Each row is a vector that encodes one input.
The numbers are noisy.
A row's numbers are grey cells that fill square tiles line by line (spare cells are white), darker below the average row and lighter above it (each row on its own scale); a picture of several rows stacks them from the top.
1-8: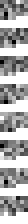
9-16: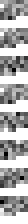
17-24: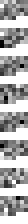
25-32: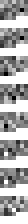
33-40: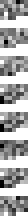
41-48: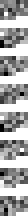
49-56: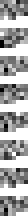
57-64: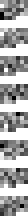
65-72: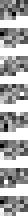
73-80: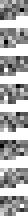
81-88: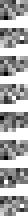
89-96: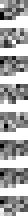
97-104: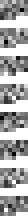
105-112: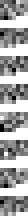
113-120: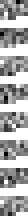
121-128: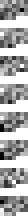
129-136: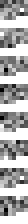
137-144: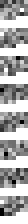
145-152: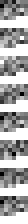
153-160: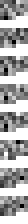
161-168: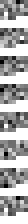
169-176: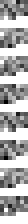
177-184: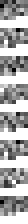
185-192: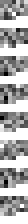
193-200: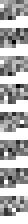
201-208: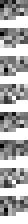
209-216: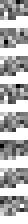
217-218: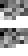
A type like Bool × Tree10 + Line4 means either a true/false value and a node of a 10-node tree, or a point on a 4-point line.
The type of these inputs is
Bool × Bool × Bool × Bool.
